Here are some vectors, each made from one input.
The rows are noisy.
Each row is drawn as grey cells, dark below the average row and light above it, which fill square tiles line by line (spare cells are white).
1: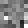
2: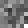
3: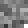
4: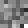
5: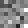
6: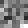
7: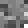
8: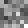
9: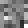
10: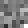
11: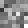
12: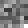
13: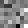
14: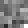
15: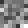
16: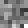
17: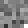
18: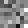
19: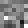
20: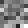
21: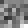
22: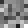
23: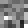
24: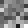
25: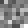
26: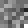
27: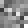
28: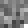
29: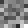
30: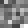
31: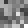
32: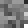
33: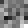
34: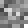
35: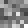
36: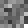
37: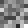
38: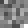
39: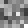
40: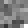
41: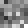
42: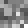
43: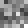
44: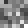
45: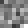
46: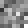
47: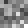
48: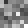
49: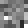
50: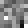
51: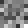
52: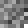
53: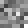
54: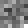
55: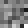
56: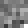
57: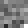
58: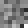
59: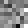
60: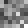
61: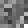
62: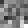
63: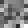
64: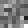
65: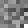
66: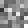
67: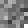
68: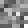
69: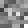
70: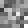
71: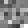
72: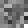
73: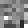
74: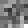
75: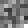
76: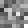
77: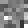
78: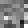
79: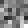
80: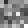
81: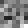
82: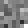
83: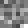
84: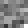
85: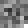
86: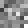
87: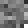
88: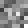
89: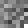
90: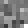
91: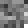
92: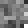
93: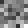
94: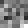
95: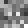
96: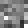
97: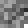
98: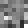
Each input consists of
a point on a 7-point line and a true/false value.
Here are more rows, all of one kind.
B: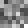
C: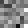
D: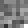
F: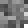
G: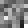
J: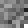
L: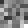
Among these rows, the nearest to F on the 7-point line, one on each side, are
D and J.
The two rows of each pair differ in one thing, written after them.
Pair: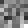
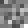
the true/false value
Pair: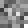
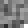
the place on the 7-point line
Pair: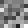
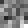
the place on the 7-point line
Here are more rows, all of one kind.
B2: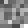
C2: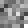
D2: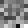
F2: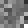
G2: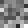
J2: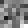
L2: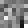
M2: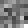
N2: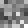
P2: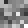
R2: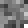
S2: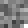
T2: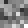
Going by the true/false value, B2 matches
C2, L2, R2 and S2.
